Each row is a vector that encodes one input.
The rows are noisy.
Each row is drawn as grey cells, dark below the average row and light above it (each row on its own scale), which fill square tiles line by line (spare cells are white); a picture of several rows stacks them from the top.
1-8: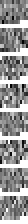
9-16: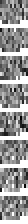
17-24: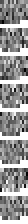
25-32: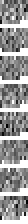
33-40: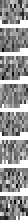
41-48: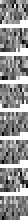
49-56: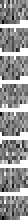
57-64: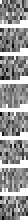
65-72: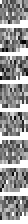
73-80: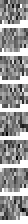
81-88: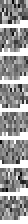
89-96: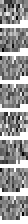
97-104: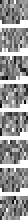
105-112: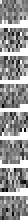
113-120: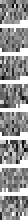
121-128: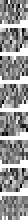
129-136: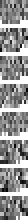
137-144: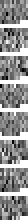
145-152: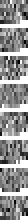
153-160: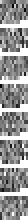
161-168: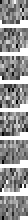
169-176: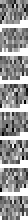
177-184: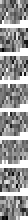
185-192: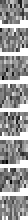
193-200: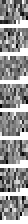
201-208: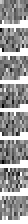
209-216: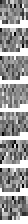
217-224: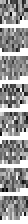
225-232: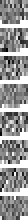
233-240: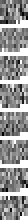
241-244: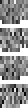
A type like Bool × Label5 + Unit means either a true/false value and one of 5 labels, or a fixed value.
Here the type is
List2(Line5) + Tree12.
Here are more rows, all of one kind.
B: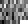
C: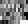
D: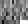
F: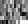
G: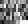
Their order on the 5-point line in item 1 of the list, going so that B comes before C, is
D, B, G, C, F.
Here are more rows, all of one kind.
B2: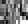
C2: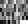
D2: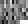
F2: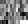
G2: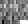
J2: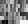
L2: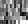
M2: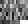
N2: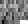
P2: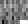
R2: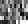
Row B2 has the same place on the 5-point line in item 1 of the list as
F2, J2, L2 and R2.
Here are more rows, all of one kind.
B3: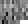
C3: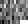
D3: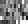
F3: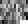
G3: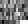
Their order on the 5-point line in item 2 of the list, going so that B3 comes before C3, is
F3, B3, G3, C3, D3.
